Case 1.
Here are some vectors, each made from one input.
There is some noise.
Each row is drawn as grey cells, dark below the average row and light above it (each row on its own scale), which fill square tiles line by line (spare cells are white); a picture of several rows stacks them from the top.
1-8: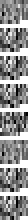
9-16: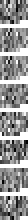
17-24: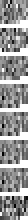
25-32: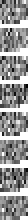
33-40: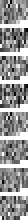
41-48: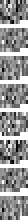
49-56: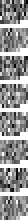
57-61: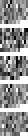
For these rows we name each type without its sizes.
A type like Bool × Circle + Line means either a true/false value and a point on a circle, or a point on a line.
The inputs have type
Label.
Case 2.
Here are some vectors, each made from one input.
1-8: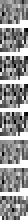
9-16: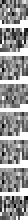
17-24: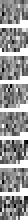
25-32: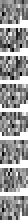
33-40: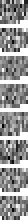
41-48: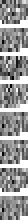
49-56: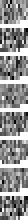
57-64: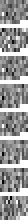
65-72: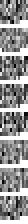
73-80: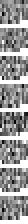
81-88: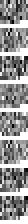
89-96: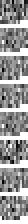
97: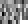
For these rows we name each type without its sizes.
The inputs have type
Label.
